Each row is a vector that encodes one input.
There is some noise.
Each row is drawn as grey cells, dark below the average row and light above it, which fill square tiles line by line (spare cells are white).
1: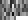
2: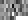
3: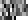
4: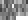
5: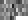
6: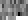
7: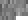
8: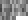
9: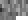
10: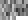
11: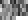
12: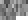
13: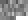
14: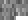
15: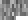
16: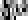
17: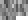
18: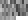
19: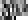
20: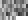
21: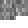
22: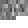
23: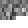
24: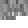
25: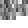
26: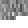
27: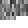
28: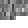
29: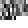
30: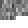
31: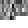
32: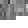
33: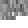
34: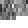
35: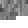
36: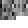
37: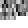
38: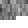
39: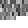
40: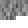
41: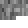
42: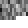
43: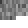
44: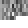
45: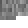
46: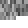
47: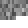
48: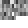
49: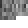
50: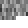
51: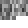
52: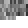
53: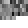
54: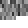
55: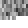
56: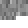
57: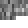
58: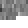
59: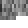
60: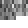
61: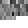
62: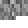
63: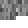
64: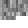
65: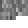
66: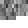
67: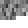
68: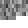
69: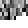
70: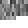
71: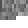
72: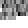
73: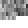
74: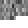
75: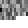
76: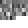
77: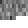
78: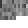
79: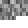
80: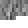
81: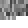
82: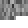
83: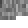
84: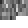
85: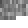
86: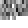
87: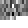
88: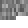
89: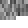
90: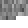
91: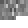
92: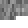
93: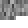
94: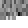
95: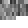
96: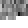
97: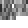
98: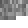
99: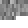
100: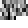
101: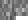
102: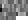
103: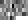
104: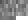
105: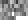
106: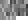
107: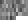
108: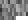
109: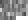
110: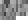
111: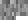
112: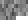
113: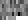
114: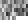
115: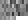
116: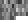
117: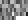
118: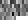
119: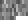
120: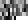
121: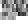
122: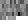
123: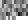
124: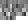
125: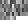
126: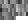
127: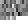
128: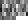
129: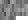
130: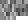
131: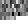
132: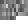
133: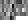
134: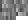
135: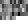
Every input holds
a list of up to two points on an 8-point line.
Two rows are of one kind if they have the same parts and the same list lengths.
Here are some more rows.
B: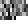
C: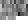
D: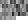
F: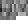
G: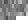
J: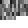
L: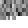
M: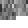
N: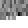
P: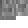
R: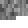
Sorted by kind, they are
B
C, D, J, L, N
F, G, M, P, R

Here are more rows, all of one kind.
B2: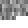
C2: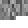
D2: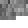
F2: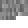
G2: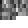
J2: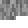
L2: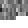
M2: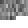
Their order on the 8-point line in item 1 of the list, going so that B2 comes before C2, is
M2, G2, F2, B2, L2, J2, D2, C2.
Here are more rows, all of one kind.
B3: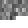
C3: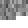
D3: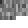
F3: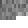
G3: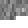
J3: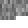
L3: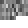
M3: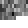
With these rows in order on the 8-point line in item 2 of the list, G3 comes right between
C3 and F3.
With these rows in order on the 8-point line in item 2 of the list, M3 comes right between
B3 and L3.
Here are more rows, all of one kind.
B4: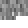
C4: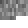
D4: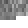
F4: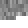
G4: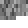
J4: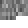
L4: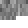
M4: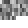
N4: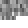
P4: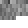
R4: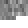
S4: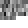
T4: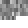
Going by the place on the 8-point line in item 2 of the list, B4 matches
M4 and N4.
